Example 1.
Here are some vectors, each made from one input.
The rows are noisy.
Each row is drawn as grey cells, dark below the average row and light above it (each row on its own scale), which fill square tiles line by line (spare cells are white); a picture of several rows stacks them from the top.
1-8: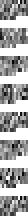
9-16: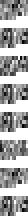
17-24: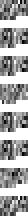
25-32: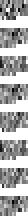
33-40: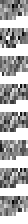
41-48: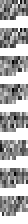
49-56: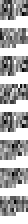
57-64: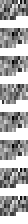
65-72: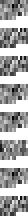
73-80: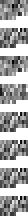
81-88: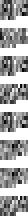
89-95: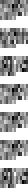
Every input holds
one of 7 labels.
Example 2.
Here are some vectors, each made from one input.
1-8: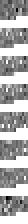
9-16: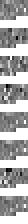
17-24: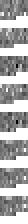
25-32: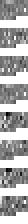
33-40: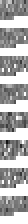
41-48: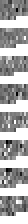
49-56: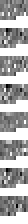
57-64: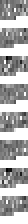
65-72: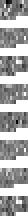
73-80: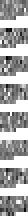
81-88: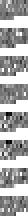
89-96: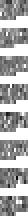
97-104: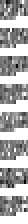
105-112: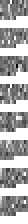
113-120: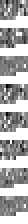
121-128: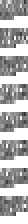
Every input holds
one of 8 labels.
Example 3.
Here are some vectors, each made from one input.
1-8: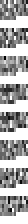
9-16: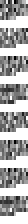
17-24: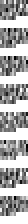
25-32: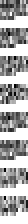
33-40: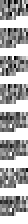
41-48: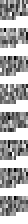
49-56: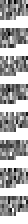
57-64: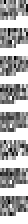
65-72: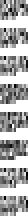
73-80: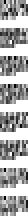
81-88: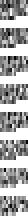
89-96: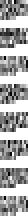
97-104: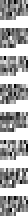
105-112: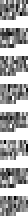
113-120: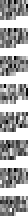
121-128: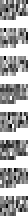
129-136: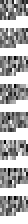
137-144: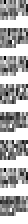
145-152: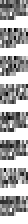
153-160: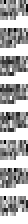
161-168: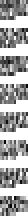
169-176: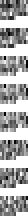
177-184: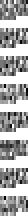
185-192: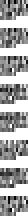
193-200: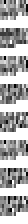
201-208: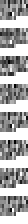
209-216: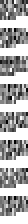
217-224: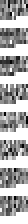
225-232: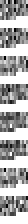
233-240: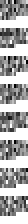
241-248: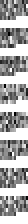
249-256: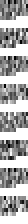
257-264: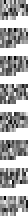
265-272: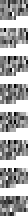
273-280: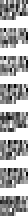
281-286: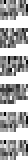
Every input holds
a point on a 7-point line.
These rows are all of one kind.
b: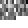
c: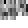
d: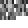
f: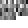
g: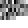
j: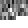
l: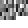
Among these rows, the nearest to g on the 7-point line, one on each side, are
c and j.
